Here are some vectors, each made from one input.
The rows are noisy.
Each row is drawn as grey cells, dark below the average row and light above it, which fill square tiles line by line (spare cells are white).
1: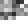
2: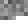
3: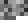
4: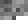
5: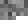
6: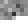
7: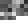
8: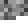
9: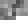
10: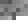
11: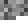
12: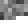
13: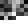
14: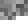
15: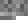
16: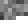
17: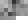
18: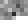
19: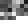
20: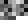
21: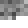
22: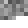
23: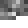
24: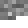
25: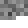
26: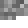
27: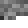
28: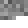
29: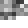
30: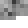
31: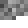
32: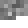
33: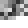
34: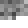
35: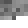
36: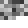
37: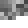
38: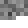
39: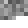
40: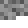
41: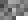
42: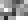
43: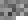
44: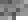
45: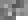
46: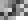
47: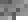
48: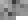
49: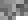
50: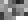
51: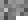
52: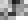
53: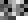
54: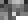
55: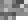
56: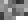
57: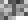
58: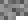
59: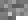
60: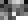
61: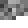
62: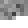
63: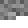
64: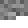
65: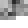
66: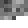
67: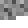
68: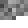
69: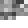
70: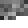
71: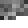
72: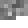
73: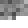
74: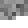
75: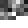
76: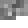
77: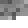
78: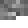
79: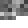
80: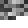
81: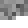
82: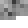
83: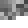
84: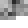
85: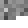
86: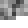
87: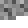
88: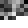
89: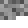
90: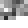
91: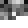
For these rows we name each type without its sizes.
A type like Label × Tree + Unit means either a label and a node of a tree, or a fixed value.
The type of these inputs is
Label.
